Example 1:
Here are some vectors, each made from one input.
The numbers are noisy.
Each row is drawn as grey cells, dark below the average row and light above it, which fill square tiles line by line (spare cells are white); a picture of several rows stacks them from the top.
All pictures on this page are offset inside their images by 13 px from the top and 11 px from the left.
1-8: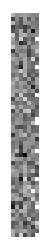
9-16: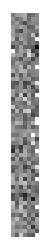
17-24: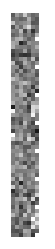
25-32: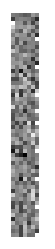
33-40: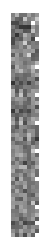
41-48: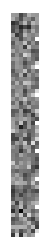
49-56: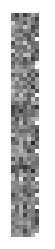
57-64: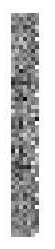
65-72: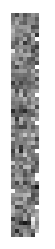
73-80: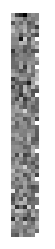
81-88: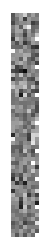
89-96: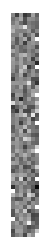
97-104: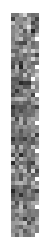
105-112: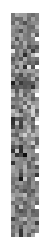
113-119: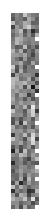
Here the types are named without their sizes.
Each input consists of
a point on a line, together with either a point on a line, or a node of a tree.
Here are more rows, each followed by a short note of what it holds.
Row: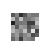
a point on each of two lines
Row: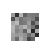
a point on a line and a node of a tree
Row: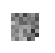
a point on a line and a node of a tree
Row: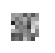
a point on each of two lines
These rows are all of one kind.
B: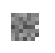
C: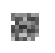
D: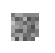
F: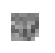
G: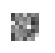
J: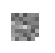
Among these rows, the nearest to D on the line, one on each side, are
B and J.
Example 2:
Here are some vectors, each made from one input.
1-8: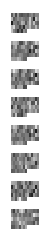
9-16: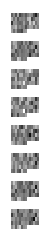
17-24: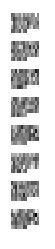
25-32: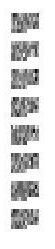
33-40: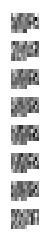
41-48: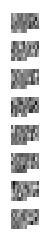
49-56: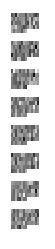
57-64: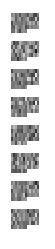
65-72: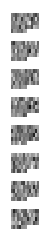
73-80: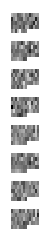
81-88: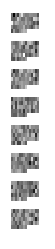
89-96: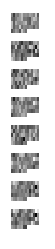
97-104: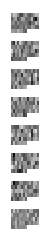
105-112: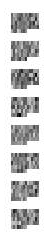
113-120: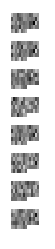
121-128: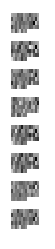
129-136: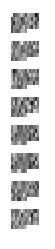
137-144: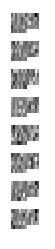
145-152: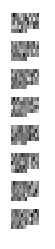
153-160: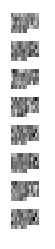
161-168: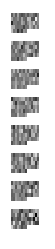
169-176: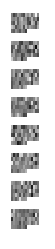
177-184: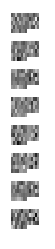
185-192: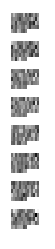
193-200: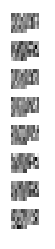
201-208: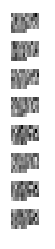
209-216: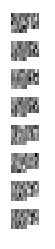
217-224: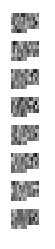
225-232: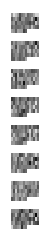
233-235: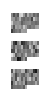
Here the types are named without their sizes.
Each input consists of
a node of a tree, together with either a point on a circle and a true/false value, or a fixed value.
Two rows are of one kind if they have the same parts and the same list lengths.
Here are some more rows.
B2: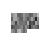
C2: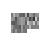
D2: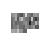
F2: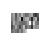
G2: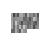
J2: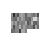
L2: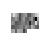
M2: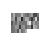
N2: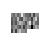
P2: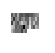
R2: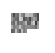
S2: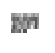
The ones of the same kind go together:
B2, D2, L2
C2, F2, G2, J2, M2, N2, P2, R2, S2

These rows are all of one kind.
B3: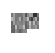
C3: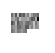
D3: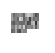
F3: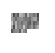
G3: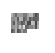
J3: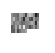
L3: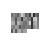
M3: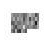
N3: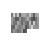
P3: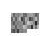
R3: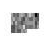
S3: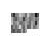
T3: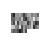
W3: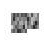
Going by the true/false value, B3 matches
C3, L3 and N3.
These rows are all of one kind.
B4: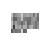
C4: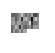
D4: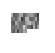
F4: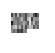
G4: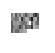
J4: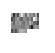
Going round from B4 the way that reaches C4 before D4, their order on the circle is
B4, C4, F4, G4, D4, J4.
